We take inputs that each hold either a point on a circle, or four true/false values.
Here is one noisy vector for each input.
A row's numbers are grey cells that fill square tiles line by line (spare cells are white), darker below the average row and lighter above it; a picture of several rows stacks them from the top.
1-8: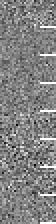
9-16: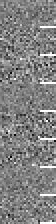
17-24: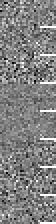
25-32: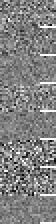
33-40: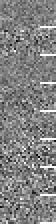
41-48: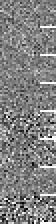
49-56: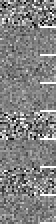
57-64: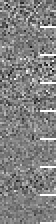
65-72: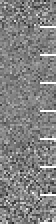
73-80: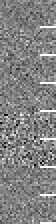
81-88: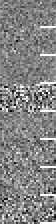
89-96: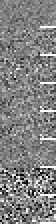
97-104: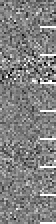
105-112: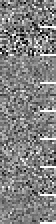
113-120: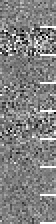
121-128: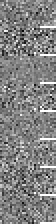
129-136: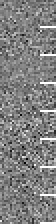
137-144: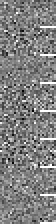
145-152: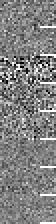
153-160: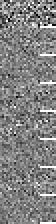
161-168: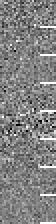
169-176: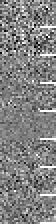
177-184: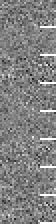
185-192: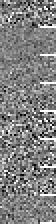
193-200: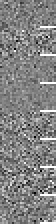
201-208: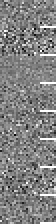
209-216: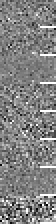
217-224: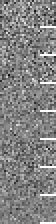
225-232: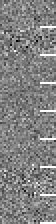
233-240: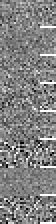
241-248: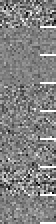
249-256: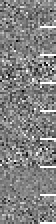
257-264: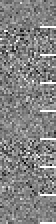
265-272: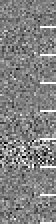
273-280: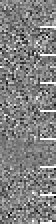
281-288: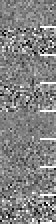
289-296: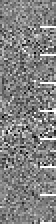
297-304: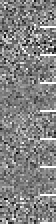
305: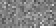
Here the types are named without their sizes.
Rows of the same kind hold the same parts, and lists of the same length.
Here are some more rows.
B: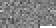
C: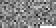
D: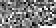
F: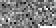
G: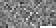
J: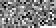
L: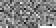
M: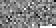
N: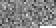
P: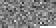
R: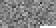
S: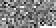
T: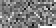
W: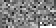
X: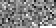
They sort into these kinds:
B, C, D, L, N, P, R, T, W, X
F, G, J, M, S

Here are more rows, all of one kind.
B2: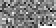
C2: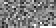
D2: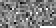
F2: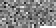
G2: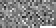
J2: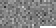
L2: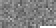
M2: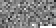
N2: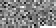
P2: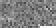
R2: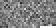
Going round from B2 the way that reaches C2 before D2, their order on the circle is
B2, F2, P2, J2, C2, R2, N2, D2, M2, G2, L2.
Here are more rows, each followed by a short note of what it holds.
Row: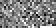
a point on a circle
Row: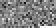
a point on a circle
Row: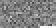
four true/false values
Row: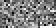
four true/false values
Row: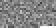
four true/false values
